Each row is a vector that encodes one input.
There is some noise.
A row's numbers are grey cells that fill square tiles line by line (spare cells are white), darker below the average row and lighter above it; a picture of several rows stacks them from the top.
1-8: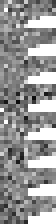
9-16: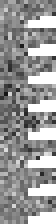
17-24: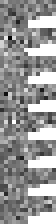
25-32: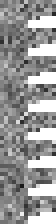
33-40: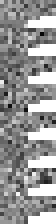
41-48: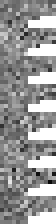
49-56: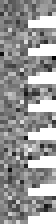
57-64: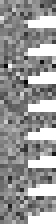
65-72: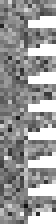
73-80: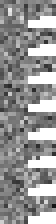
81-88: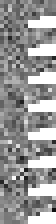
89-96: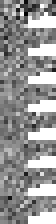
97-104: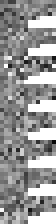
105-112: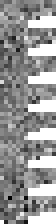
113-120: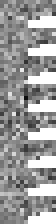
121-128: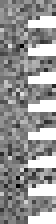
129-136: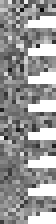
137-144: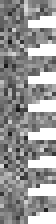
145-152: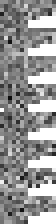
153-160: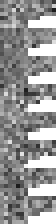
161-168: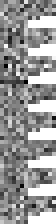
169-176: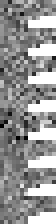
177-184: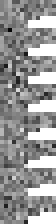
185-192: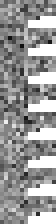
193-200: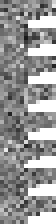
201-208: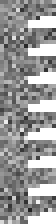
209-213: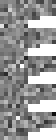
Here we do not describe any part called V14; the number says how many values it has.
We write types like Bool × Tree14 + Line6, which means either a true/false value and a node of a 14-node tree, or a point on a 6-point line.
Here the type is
Label5 + Tree13 × V14.
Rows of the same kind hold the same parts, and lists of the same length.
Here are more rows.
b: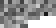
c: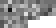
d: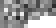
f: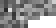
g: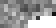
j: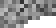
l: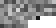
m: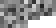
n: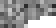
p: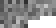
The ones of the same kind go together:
b, c, f, m, p
d, g, j, l, n

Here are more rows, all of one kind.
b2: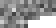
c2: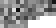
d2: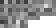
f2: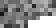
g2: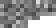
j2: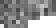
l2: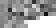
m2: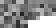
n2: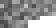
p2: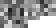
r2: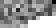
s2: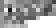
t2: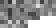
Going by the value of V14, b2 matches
c2 and f2.
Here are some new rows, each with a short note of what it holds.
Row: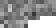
a node of a 13-node tree and a value of V14
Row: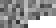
a node of a 13-node tree and a value of V14
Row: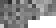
a node of a 13-node tree and a value of V14
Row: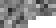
a node of a 13-node tree and a value of V14
